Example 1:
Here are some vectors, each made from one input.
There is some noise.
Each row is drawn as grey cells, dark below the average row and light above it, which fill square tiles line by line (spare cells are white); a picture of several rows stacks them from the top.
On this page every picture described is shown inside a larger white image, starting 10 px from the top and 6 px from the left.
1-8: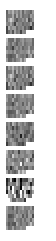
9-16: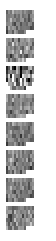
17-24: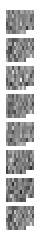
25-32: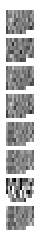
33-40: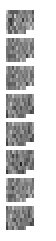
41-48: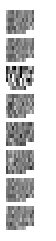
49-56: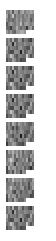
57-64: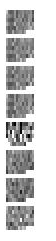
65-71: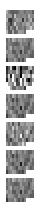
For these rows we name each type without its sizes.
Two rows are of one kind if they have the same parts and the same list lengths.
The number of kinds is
3.
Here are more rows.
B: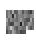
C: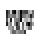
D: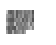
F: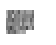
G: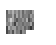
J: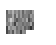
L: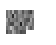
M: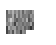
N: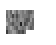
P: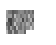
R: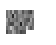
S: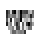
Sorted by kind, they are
B, G, J, L, M, N, R
C, S
D, F, P

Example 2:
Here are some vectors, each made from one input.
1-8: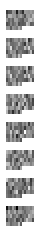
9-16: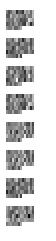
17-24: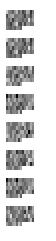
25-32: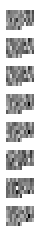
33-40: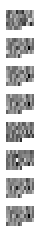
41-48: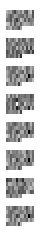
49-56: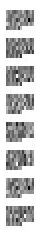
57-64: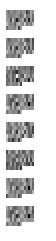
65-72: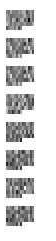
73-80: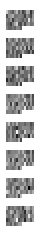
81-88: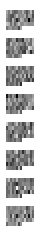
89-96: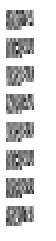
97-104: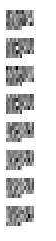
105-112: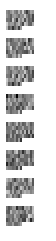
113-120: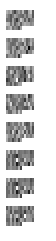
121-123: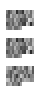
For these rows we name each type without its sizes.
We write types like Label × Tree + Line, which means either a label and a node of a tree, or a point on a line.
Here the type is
Circle + Line.
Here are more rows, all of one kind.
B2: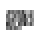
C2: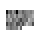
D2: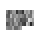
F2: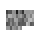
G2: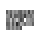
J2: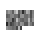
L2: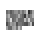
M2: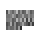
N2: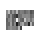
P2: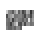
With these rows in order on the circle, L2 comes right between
C2 and G2.
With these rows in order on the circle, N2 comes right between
G2 and M2.
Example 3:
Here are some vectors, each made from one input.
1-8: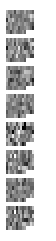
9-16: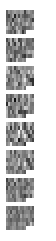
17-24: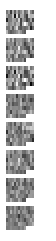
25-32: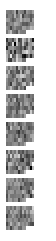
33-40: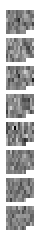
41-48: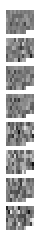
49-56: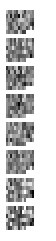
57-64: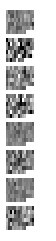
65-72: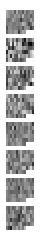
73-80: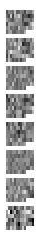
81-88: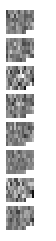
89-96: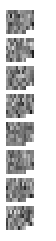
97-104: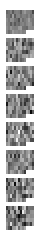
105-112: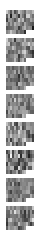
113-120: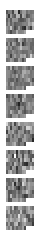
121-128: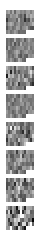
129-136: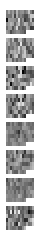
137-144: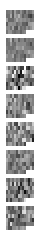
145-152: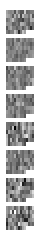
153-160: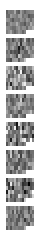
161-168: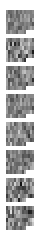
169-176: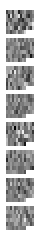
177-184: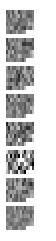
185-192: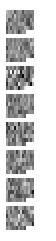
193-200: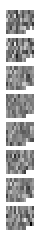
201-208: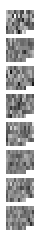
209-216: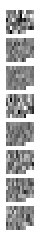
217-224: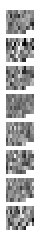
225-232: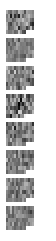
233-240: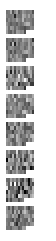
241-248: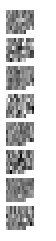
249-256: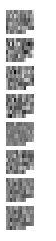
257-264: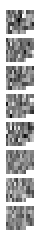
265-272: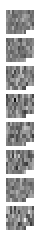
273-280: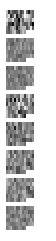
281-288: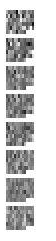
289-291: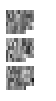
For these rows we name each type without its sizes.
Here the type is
Circle + Line × Line.
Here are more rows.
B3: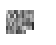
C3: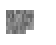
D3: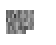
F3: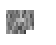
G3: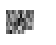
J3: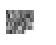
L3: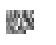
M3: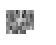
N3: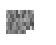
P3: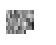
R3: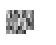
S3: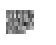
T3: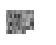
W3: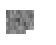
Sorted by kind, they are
B3, L3, P3, R3
C3, D3, F3, G3, J3, M3, N3, S3, T3, W3

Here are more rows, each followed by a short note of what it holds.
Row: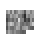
a point on each of two lines
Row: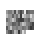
a point on each of two lines
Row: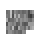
a point on a circle
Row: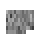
a point on each of two lines
